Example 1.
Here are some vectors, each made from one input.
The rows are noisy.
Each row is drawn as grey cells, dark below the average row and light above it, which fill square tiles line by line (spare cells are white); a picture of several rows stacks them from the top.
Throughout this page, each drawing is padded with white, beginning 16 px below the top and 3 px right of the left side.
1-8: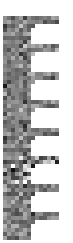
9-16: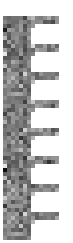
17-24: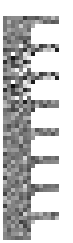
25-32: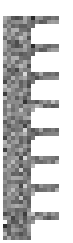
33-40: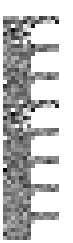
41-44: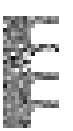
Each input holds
a list of up to two points on a 6-point line.
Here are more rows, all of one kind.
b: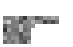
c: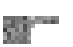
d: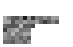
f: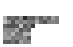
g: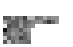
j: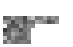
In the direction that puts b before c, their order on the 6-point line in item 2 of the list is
g, d, b, c, j, f.
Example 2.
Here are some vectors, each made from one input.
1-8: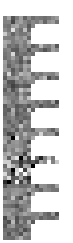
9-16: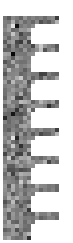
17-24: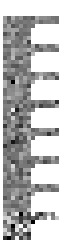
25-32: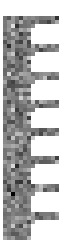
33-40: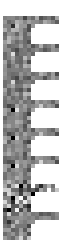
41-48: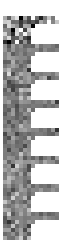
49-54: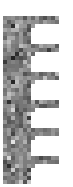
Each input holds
either a fixed value, or a node of a 7-node tree and a true/false value.
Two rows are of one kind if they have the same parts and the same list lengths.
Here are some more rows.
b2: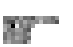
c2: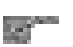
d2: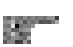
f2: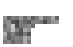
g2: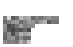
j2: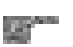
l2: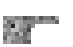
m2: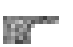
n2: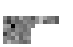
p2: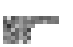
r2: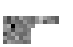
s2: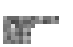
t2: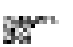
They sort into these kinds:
b2, c2, d2, f2, g2, j2, l2, m2, n2, p2, r2, s2
t2

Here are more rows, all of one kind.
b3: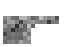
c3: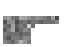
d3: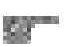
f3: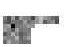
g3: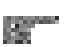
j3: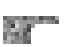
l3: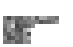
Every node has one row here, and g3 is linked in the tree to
l3.
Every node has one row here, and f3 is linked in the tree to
j3.
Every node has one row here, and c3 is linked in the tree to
b3 and d3.
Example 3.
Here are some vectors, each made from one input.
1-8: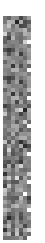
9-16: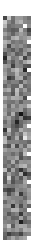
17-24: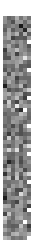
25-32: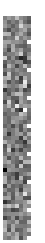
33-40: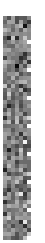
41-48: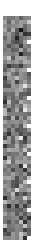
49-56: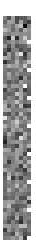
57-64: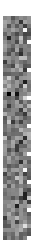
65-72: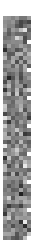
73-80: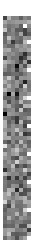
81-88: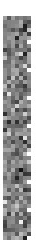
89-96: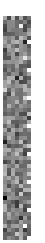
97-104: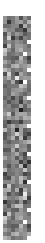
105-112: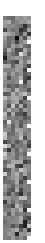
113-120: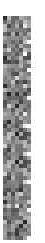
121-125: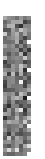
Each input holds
one of 6 labels and one of 9 labels.
